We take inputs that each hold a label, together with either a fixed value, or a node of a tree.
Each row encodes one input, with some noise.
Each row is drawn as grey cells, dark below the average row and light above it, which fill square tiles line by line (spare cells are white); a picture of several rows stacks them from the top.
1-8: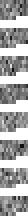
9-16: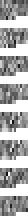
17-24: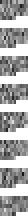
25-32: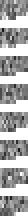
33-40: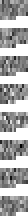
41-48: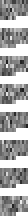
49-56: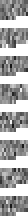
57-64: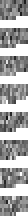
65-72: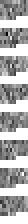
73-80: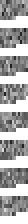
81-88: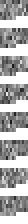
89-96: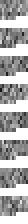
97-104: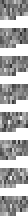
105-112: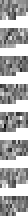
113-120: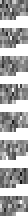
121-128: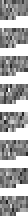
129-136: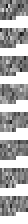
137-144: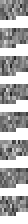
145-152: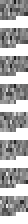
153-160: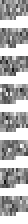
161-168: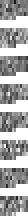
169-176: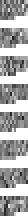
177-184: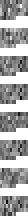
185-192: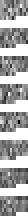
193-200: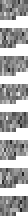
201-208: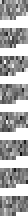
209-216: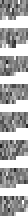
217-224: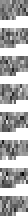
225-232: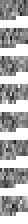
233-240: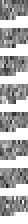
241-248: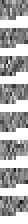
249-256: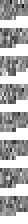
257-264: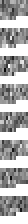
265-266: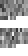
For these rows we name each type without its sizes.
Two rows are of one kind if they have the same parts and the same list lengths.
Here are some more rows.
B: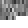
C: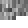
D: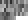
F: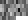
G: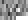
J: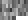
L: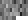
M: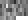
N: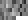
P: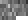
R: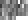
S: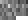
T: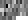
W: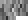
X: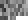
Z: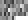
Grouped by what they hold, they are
B, C, J, L, M, N, P, S, W
D, F, G, R, T, X, Z

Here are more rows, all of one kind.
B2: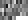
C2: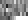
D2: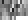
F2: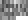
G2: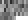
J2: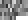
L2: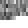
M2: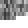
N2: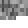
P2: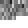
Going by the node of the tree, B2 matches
C2 and L2.
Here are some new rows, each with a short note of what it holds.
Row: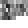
a label and a node of a tree
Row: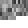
a label
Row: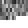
a label
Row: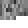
a label
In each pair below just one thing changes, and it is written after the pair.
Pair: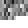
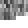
the node of the tree
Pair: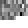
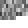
the label
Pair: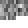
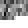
the label
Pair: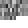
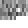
the label
